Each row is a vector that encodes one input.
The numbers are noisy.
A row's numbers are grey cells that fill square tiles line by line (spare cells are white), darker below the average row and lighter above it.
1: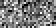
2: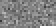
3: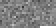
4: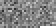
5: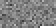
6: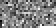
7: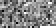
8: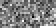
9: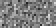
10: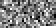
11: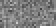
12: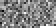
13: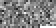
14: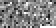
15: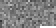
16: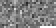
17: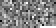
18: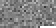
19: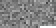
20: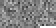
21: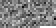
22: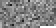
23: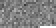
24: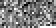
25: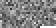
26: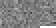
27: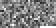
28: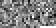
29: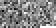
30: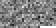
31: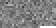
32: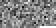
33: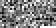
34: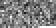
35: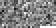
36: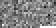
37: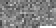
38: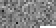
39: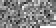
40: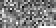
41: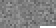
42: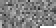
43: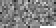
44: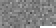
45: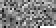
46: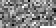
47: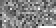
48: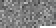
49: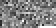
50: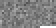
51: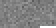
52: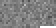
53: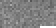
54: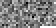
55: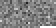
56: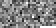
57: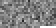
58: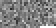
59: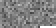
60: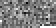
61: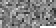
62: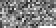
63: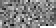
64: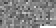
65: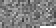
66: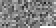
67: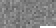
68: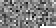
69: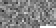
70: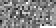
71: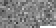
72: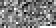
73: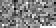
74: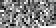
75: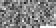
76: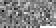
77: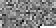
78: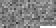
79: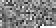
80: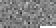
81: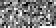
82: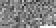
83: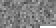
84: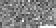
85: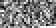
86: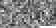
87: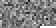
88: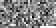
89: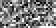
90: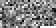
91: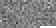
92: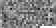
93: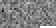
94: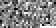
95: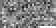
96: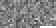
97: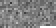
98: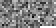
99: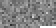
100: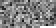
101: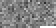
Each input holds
a point on a 5-point line, together with either one of 4 labels and three true/false values, or a point on a 5-point line.
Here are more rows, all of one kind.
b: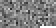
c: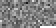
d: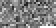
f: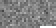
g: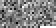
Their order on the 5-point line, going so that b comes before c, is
g, d, f, b, c.
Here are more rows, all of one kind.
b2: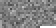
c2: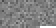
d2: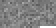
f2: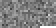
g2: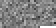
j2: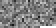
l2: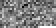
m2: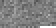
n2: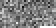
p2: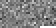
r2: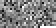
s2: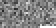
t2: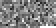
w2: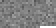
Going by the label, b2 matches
d2, j2, l2 and n2.
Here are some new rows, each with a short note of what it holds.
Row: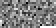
a point on each of two 5-point lines
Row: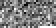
one of 4 labels, a point on a 5-point line and three true/false values
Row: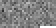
one of 4 labels, a point on a 5-point line and three true/false values
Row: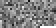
one of 4 labels, a point on a 5-point line and three true/false values
